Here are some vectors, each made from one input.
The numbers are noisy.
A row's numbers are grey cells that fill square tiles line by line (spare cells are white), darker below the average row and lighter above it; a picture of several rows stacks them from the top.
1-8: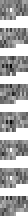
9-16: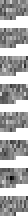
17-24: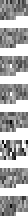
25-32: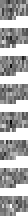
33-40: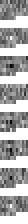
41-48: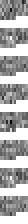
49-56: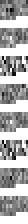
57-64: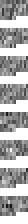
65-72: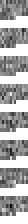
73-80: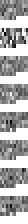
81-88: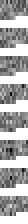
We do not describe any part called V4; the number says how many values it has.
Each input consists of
a list of up to two items, each a true/false value and a value of V4.
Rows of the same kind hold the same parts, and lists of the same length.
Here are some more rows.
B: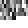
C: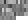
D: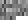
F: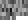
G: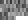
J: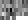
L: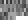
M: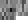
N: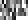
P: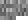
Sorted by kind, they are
B, N
C, D, P
F, G, J, L, M

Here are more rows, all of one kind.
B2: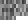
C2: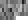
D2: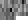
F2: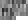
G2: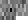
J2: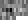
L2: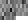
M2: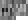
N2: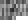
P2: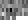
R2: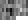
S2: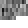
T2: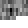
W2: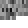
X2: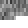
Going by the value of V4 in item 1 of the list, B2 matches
F2, M2, N2 and S2.
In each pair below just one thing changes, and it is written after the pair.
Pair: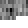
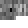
the value of V4 in item 1 of the list
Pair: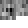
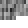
the value of V4 in item 1 of the list
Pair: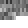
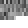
the value of V4 in item 2 of the list
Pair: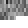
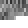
the value of V4 in item 2 of the list
